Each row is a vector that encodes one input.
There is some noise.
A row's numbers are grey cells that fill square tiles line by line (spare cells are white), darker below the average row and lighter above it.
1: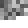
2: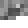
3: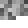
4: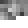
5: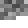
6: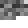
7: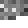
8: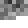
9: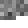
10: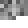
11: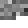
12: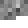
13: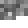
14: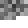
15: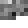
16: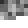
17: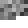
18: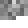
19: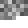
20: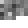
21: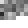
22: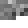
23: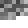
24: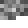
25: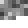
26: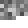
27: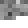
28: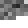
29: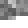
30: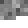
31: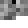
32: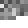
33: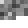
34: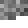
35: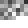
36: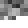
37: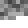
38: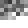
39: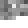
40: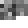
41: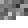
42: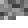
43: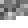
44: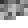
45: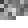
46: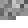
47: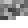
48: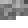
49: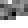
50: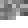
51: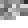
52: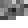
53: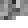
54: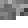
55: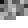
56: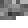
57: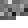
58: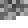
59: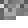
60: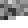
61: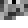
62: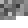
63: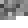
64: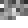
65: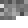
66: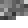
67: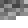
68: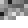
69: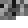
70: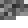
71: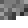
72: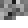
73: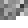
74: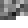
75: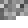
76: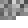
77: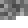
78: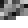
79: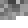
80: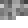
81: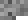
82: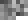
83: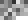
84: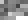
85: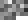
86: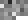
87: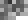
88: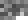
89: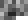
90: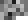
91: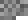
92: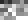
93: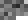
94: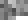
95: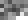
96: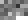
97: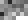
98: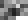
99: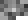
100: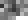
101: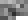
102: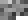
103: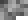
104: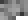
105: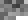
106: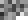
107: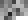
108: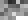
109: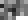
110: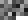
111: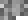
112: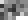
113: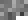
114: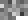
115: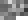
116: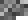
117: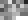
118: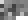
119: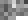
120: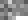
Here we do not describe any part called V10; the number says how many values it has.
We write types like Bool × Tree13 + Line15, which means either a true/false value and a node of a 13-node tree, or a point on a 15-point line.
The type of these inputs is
(Bool × V10 + Unit) × Tree9.
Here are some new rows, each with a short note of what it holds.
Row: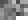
a node of a 9-node tree, a true/false value and a value of V10
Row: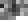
a node of a 9-node tree
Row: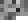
a node of a 9-node tree, a true/false value and a value of V10
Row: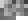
a node of a 9-node tree, a true/false value and a value of V10
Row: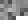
a node of a 9-node tree, a true/false value and a value of V10
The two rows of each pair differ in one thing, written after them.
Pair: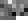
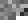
the true/false value
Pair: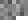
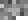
the value of V10
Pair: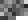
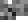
the node of the tree
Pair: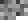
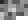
the true/false value
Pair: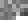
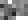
the true/false value
